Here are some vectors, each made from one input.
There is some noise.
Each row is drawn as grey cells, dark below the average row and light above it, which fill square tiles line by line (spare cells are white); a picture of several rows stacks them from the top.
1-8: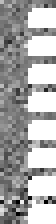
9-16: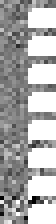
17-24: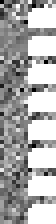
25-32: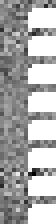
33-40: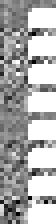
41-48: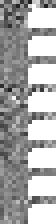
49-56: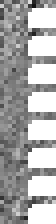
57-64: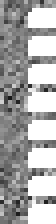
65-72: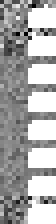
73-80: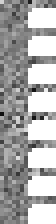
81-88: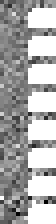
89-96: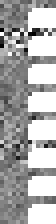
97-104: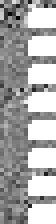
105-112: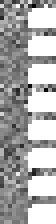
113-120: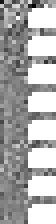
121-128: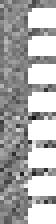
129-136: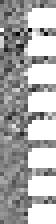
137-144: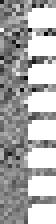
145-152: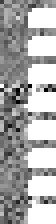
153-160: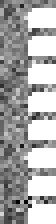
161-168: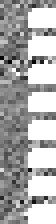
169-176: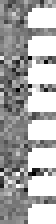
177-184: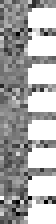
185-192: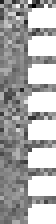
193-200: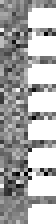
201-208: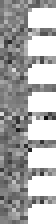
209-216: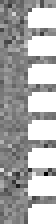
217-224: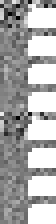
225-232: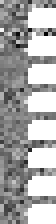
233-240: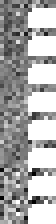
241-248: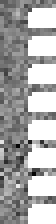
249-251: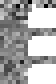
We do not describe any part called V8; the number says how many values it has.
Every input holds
either a point on a 15-point line and a value of V8, or a node of a 9-node tree.
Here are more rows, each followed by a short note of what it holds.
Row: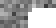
a point on a 15-point line and a value of V8
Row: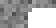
a point on a 15-point line and a value of V8
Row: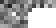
a node of a 9-node tree
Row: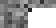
a node of a 9-node tree
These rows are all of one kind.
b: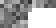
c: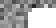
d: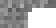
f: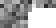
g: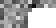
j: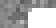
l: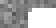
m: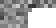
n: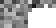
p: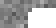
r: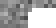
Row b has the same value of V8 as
c, j and n.
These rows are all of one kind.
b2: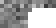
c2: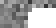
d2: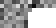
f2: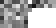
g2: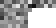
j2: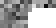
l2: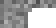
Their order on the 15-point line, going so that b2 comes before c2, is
l2, j2, g2, d2, f2, b2, c2.
